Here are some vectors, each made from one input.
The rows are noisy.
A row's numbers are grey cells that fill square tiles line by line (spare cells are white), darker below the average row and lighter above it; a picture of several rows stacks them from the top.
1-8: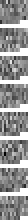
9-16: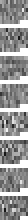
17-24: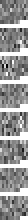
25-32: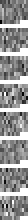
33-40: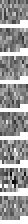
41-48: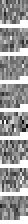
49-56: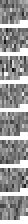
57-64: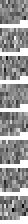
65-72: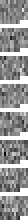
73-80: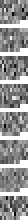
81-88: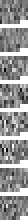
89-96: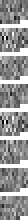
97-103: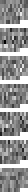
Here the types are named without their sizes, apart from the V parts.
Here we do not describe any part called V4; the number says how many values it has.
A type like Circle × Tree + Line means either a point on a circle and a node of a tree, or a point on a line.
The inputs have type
List(Line) × V4.
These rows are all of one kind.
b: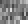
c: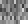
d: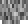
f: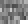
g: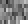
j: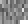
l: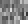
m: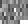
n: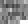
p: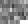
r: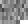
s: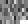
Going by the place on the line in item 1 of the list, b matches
c, l and r.
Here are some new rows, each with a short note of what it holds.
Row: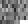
a value of V4, together with a list of two items
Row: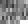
a value of V4, together with a list of one item
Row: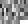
a value of V4, together with the empty list
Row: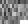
a value of V4, together with a list of two items
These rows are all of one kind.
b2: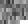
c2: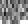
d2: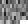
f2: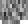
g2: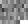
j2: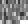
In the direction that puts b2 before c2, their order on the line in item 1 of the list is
d2, j2, b2, f2, g2, c2.
